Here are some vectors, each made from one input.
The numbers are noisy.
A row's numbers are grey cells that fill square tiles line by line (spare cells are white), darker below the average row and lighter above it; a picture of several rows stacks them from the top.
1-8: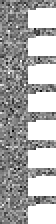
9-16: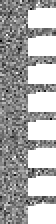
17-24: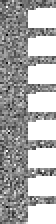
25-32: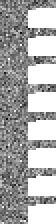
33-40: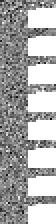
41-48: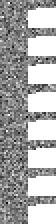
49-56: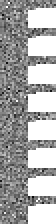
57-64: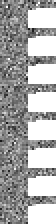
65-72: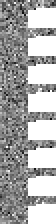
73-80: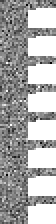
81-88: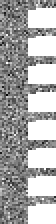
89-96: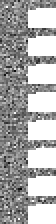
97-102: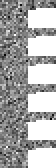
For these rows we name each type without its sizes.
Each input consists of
a point on a circle, together with either a fixed value, or a node of each of two trees.
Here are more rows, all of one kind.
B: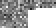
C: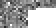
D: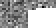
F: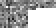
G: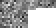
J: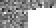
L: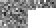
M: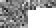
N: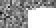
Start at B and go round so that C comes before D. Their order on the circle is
B, N, C, G, J, M, F, D, L.
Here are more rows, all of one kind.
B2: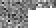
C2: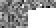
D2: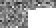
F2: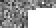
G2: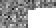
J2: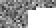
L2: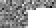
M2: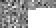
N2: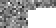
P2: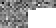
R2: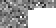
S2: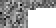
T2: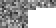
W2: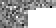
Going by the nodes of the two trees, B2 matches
J2, M2, N2 and T2.
